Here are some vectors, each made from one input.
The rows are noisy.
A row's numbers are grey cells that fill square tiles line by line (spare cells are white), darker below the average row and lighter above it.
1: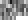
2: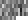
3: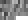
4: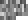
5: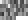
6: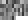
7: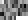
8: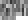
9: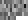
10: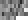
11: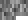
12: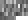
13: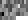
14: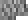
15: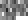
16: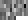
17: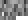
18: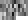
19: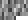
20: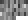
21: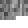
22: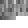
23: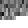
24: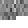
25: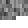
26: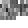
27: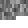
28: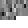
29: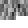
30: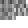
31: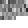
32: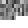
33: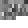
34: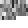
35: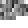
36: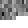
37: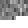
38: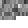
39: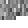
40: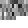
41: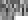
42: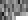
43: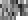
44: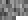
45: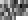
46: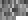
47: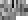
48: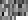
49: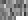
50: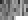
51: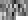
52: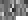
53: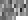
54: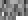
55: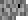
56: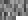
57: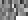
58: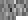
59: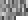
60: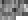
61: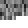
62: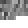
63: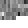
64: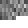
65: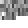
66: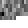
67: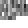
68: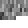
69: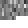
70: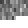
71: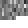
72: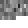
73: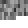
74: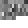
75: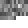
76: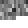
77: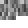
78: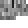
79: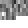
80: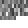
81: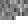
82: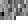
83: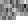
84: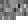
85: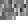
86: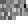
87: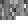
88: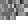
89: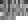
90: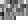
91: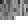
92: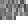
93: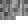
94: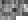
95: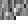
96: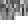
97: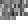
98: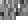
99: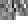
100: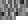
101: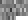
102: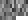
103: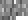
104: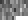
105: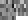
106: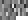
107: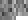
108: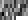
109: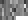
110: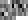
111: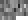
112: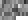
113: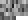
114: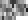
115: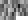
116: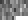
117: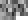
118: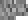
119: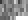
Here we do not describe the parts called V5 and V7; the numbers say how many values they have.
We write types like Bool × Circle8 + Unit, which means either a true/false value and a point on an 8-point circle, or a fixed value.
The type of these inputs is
Bool × (Tree8 + Unit) × V5 × V7.
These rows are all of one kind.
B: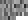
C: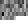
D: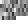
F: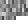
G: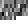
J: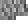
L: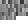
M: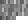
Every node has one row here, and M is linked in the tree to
B, D and L.
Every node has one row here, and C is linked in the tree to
G and L.
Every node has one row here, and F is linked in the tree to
J and L.
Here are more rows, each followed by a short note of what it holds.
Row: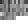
a true/false value, a value of V5 and a value of V7
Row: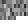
a node of an 8-node tree, a true/false value, a value of V5 and a value of V7
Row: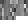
a true/false value, a value of V5 and a value of V7
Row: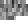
a node of an 8-node tree, a true/false value, a value of V5 and a value of V7
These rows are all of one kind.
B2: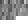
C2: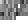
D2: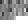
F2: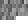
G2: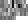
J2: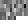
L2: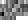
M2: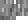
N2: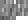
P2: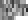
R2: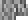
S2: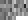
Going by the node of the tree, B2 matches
D2, M2, N2 and S2.
